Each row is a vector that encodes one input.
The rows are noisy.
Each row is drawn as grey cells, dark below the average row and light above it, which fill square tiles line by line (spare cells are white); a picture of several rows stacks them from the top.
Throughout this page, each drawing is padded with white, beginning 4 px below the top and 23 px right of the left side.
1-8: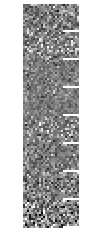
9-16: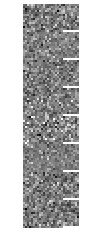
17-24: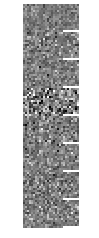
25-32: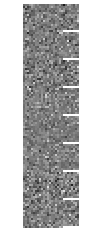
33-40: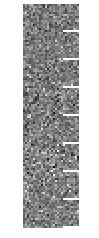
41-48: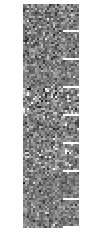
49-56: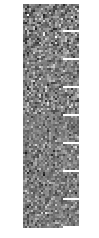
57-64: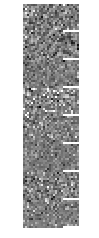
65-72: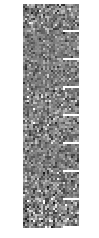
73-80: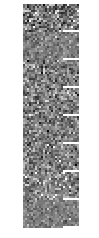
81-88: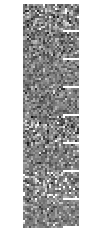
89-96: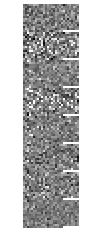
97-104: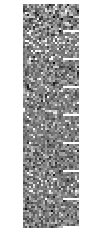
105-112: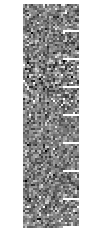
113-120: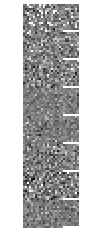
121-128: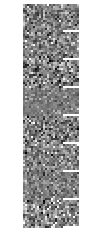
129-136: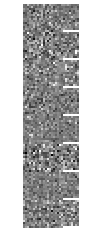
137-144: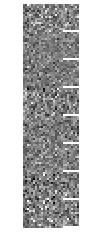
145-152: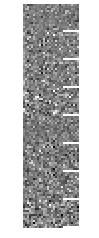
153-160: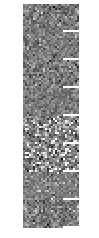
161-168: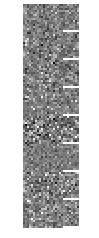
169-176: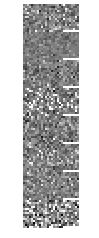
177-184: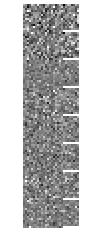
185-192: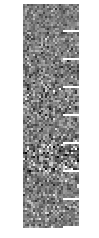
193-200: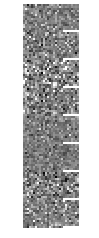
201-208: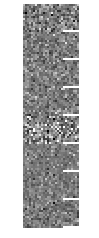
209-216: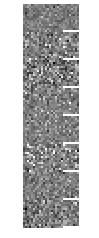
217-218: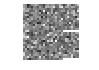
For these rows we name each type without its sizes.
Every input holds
a node of a tree, together with either a label, or a node of a tree.
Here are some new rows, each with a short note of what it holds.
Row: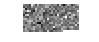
a label and a node of a tree
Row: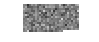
a node of each of two trees
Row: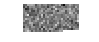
a node of each of two trees
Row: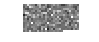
a label and a node of a tree
